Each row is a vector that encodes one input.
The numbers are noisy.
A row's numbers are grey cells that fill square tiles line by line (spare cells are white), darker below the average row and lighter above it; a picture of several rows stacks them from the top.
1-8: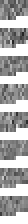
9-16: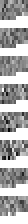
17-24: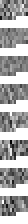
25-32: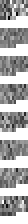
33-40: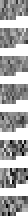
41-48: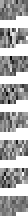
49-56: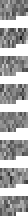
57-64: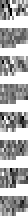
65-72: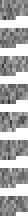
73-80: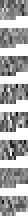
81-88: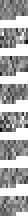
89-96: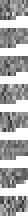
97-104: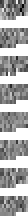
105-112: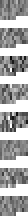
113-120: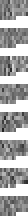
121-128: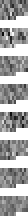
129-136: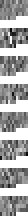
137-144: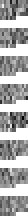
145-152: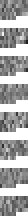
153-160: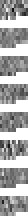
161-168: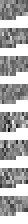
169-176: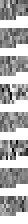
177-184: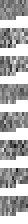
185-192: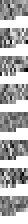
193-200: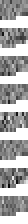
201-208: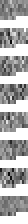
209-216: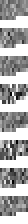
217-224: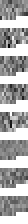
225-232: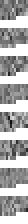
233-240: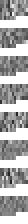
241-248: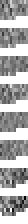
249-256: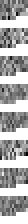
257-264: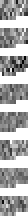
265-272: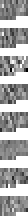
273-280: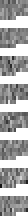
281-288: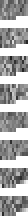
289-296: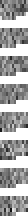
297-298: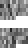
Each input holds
either a point on a 17-point circle, or a list of up to two points on a 9-point line.
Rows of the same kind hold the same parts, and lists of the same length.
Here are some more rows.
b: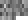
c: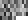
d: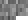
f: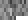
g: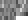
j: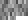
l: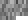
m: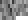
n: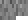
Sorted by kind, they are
b
c, d, f, n
g, m
j, l

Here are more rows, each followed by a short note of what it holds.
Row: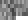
a list of one item
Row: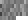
the empty list
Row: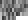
a list of one item
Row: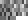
the empty list
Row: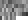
a point on a 17-point circle
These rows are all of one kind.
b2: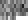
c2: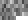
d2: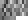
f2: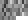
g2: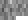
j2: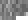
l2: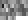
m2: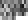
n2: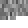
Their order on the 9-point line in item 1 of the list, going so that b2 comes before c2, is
f2, d2, n2, b2, g2, c2, m2, j2, l2.
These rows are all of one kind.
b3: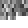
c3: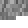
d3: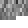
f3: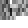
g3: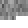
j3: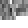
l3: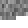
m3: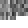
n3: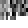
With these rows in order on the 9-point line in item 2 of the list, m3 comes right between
f3 and l3.
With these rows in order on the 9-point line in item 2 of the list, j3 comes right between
c3 and g3.
